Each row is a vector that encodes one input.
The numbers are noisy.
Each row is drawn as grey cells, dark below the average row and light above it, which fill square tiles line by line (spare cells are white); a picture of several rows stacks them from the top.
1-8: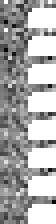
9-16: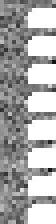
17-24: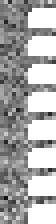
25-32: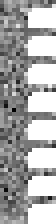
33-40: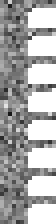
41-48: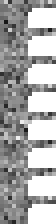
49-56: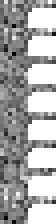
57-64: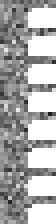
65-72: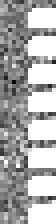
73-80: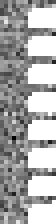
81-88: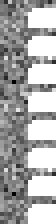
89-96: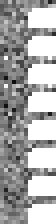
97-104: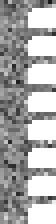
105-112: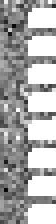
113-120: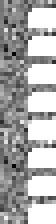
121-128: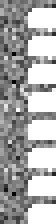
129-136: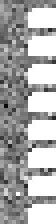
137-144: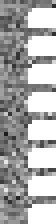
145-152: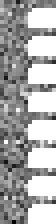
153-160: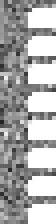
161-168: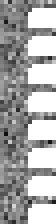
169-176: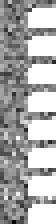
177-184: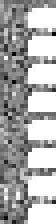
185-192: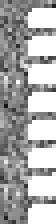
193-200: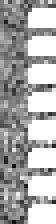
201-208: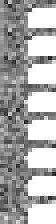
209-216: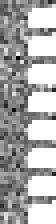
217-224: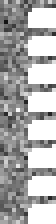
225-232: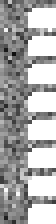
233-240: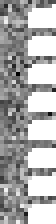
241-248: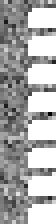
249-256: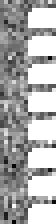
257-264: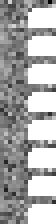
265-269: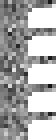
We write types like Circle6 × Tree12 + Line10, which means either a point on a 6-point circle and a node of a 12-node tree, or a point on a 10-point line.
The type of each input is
Line9.
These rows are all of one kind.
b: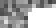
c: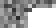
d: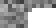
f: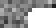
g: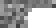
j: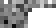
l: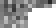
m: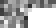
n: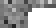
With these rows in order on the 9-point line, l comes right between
b and c.
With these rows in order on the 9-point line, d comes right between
c and g.
